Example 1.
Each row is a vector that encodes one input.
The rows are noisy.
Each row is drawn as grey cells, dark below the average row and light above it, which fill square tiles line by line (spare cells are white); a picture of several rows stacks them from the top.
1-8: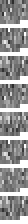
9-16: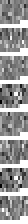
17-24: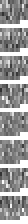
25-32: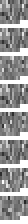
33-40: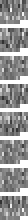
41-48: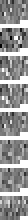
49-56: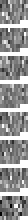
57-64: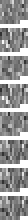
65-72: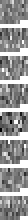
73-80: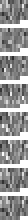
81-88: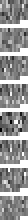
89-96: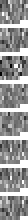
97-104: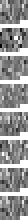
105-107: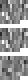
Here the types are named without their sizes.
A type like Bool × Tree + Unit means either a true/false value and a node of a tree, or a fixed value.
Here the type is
Bool × Bool × Bool + Unit.
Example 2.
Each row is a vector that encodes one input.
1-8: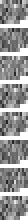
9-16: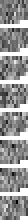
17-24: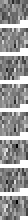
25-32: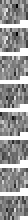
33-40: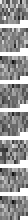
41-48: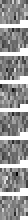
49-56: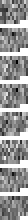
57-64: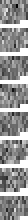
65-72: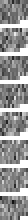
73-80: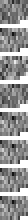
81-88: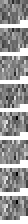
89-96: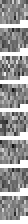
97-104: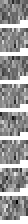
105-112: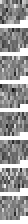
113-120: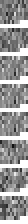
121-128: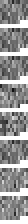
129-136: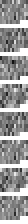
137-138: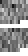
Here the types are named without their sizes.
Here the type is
Circle.
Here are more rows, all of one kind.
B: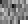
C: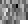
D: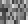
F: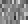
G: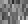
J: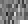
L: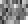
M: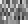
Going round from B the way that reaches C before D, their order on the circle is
B, C, J, G, D, L, M, F.
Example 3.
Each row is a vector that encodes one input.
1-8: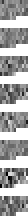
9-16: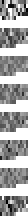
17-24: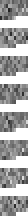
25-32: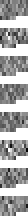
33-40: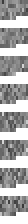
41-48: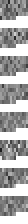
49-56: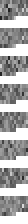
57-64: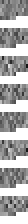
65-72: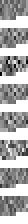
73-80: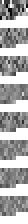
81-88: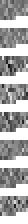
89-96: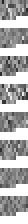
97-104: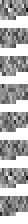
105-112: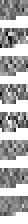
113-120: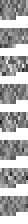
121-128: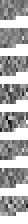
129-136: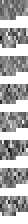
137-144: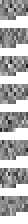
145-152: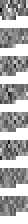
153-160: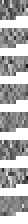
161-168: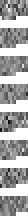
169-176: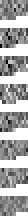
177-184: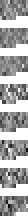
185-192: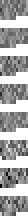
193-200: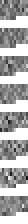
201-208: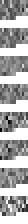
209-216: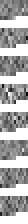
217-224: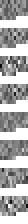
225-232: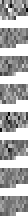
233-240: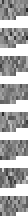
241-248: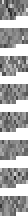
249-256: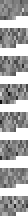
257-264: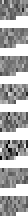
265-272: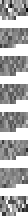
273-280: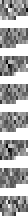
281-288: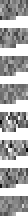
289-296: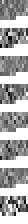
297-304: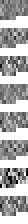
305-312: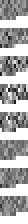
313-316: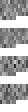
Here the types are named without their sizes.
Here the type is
Line.
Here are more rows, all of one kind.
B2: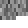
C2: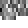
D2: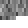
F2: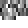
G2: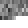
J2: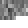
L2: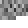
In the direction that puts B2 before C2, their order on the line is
L2, B2, D2, G2, J2, C2, F2.
